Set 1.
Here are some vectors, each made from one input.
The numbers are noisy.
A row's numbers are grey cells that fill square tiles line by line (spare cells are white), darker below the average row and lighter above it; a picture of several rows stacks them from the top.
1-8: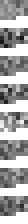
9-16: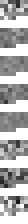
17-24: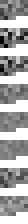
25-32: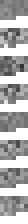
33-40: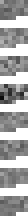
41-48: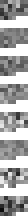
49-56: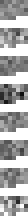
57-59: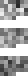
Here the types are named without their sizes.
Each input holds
a true/false value, together with either a fixed value, or a node of a tree.
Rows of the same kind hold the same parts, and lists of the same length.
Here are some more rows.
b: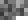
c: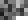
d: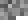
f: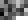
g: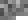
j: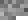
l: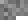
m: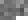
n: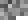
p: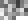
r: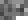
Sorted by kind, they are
b, c, f, g, l, m, p, r
d, j, n

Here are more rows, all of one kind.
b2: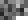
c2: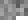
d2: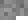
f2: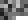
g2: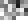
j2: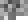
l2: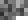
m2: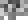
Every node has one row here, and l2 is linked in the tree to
b2, f2 and m2.
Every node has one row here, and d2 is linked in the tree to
b2.
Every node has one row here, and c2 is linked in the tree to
f2 and g2.
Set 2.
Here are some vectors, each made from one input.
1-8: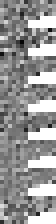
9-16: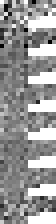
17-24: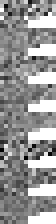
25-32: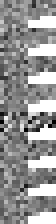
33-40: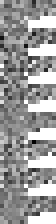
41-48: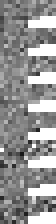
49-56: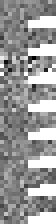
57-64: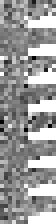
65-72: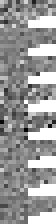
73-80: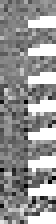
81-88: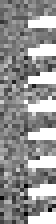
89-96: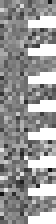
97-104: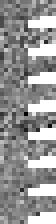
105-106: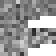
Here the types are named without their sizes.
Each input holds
a point on a circle, together with either a fixed value, or four true/false values.
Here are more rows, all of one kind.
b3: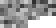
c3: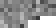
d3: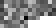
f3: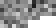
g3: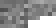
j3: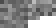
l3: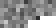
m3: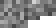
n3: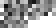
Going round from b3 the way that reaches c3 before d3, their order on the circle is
b3, m3, c3, l3, f3, g3, j3, n3, d3.
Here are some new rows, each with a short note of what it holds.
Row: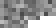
a point on a circle and four true/false values
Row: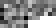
a point on a circle
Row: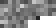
a point on a circle and four true/false values
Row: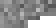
a point on a circle and four true/false values
